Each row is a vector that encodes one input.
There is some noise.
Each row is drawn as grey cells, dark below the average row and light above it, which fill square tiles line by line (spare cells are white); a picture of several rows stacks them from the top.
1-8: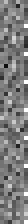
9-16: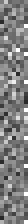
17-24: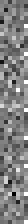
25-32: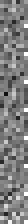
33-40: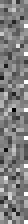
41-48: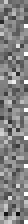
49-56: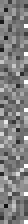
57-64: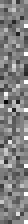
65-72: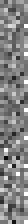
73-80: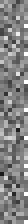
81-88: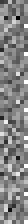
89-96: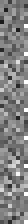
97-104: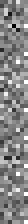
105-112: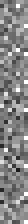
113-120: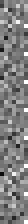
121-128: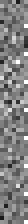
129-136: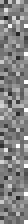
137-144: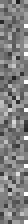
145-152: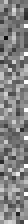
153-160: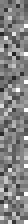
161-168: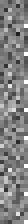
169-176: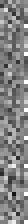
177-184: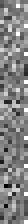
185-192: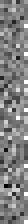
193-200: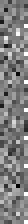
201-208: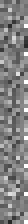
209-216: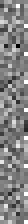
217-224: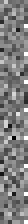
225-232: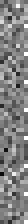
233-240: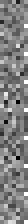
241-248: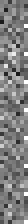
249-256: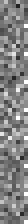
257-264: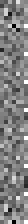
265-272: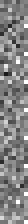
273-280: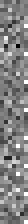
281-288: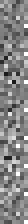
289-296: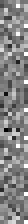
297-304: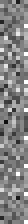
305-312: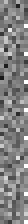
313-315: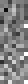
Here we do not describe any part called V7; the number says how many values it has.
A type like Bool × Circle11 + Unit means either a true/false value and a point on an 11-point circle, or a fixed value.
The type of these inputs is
Bool × Bool × Bool × Bool + Label12 × V7.
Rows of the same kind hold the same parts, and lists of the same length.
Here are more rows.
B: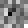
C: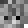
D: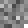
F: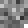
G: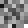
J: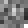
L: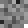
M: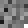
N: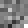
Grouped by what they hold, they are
B, C, G
D, F, J, L, M, N

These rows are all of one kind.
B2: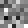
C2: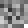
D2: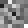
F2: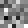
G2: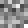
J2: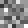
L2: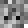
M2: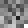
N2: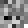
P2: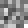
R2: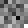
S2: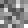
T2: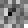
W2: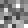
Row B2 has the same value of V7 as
F2, J2 and N2.
